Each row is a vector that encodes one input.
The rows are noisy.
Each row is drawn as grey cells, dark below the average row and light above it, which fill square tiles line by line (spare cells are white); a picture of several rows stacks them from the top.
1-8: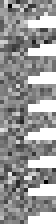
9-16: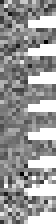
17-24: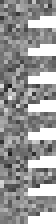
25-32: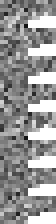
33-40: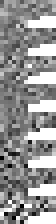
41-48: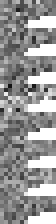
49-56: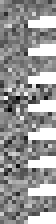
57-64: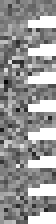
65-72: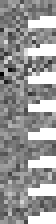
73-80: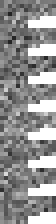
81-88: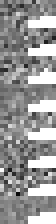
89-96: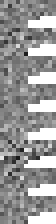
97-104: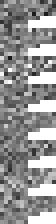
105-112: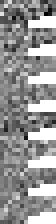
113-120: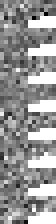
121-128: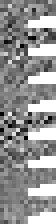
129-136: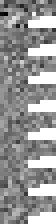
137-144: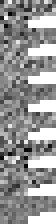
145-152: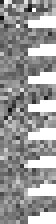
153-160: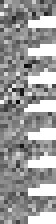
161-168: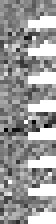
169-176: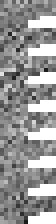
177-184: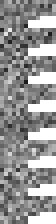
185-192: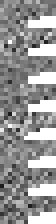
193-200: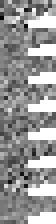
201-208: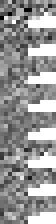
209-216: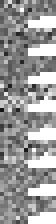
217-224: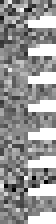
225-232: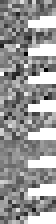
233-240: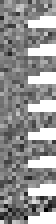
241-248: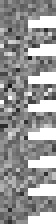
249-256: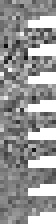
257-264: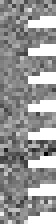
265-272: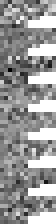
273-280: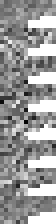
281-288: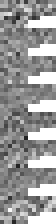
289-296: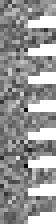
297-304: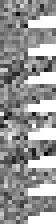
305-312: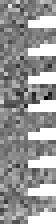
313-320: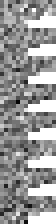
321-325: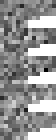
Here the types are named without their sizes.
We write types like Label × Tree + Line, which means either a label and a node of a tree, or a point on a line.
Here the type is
Bool × (Circle + Line).
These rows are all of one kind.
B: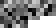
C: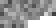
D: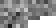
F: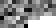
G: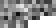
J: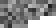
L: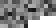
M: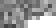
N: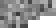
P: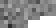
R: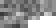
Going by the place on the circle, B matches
C, M and R.
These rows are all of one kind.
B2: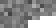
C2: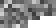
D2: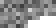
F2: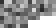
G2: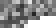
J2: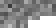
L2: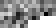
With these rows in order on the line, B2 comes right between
C2 and F2.
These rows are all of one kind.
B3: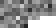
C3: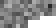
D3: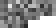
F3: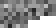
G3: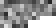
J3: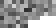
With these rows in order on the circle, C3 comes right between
B3 and F3.
